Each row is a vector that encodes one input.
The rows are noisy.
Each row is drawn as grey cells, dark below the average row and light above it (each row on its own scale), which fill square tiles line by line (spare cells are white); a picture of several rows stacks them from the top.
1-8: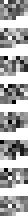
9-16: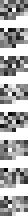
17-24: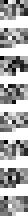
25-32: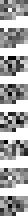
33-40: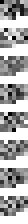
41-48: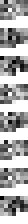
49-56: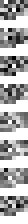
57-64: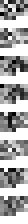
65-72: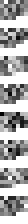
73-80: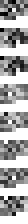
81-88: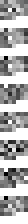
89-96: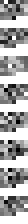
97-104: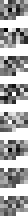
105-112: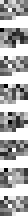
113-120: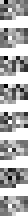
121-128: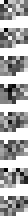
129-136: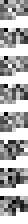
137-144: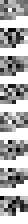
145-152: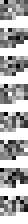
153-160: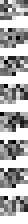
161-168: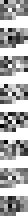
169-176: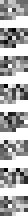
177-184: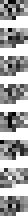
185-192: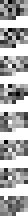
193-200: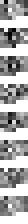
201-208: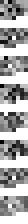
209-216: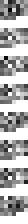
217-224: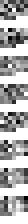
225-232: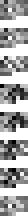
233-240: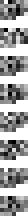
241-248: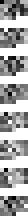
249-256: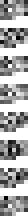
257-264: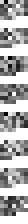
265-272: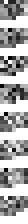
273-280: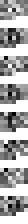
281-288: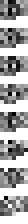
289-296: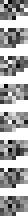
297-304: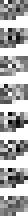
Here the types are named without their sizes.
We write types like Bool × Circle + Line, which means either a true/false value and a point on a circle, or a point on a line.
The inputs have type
Bool × (Line × Line + Unit).
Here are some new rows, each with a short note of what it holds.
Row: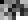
a true/false value
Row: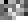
a point on each of two lines and a true/false value
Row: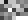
a point on each of two lines and a true/false value
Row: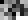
a true/false value
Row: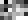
a point on each of two lines and a true/false value
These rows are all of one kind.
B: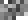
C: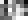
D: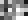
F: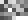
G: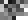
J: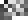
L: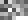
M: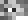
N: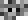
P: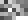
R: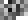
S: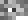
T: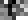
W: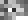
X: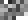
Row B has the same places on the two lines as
M, S, W and X.
